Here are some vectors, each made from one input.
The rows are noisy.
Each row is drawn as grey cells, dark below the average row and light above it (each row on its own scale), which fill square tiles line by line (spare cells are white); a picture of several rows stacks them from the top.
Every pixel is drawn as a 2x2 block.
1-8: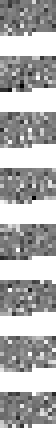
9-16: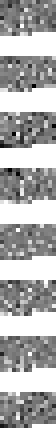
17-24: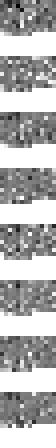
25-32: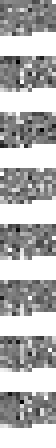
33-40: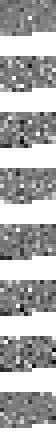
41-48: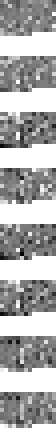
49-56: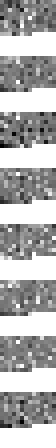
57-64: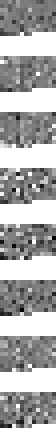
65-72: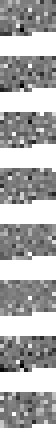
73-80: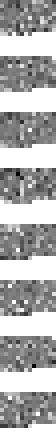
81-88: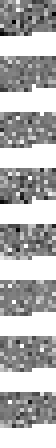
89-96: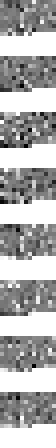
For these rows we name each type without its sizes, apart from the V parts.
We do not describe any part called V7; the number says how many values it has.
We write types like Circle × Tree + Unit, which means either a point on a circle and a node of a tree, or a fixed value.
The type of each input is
Bool × (Line + V7).
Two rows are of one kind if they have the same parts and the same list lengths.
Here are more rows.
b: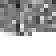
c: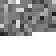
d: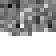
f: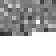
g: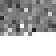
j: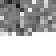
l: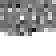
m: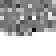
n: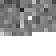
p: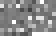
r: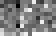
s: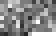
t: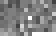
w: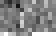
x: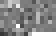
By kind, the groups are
b, d, f, g, j, n, r, t, w
c, l, m, p, s, x

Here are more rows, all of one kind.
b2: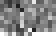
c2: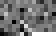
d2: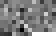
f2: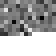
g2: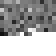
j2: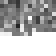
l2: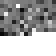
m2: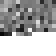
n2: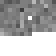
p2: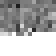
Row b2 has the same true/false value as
j2, n2 and p2.
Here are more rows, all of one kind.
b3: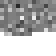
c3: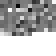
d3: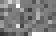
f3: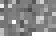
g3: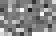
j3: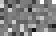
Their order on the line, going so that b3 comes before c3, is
b3, c3, g3, d3, j3, f3.
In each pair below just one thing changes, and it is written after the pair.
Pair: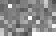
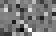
the true/false value
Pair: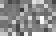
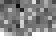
the value of V7
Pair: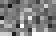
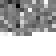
the value of V7
